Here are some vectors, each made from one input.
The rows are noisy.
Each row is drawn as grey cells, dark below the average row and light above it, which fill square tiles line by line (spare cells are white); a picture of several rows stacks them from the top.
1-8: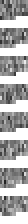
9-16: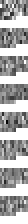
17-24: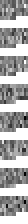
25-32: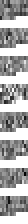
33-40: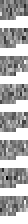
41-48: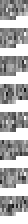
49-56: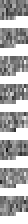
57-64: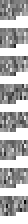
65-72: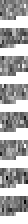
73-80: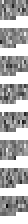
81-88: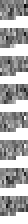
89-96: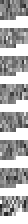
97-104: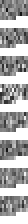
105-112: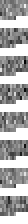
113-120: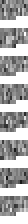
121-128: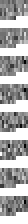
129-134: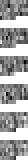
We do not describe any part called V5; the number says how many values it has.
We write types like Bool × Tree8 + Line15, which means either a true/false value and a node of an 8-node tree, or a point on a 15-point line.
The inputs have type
List2(Line6 × V5).
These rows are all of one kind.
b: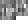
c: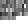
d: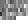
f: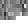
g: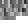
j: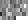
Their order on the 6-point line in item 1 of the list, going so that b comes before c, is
d, j, f, g, b, c.
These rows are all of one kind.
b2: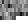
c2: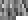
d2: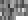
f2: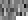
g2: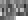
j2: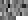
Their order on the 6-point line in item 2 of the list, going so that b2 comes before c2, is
b2, g2, f2, c2, d2, j2.
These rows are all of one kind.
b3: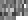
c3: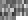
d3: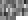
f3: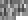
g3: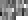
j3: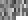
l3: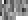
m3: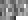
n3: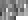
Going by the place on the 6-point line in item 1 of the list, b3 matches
c3, d3 and g3.
